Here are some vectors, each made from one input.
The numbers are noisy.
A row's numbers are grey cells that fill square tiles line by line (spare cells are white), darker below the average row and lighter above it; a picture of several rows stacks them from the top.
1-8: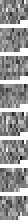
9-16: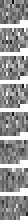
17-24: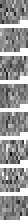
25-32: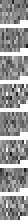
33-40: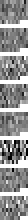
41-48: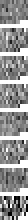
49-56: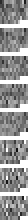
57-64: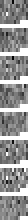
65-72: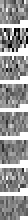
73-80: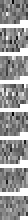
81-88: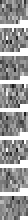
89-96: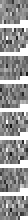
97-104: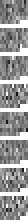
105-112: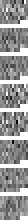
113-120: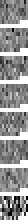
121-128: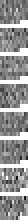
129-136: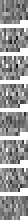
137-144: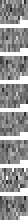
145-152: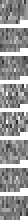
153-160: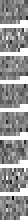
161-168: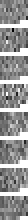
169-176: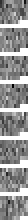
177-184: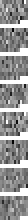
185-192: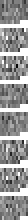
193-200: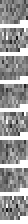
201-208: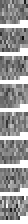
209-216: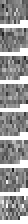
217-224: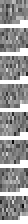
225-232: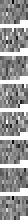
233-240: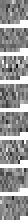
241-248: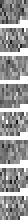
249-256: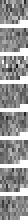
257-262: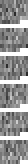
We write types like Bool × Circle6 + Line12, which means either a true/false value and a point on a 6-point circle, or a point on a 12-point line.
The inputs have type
List2(Bool × (Line4 + Line7)).
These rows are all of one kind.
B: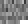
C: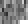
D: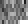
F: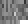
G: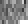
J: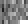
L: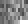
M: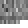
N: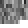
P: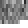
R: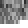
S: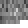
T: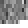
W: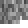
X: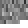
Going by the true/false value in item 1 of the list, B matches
F, M, S and X.
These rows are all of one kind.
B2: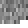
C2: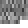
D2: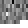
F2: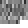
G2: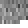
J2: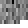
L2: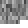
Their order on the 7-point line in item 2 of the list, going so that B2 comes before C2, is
B2, C2, D2, L2, J2, G2, F2.
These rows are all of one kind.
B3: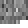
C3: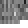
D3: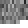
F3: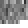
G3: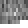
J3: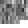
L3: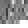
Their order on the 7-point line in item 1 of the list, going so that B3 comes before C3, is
J3, L3, F3, B3, G3, C3, D3.
